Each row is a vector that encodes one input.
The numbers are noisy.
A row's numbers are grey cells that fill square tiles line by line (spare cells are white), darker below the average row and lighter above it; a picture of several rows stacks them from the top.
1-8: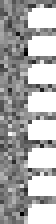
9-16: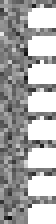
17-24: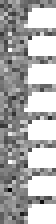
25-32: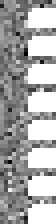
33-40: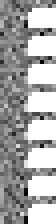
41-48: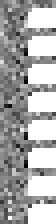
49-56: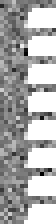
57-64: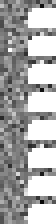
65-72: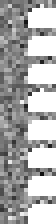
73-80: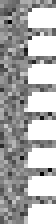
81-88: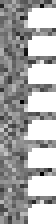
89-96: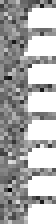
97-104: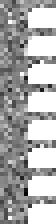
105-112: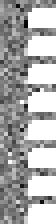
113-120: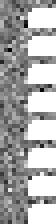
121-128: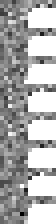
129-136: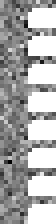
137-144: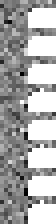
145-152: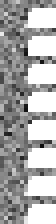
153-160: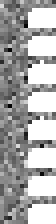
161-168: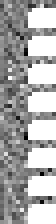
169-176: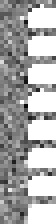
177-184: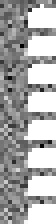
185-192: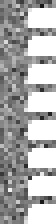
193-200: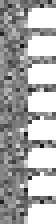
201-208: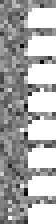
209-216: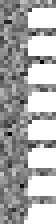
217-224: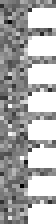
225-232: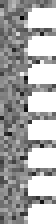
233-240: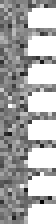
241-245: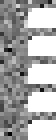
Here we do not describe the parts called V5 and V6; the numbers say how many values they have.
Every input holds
a point on an 8-point line, together with either a true/false value and a value of V6, or a value of V5.
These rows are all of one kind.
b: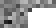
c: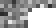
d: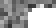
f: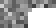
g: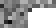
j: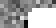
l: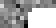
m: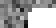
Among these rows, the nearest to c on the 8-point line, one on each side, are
d and j.
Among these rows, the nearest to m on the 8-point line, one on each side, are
d and g.
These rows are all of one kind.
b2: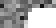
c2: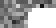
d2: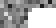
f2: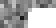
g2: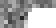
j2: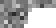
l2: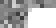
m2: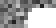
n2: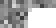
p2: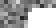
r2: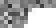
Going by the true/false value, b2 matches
c2, d2 and m2.
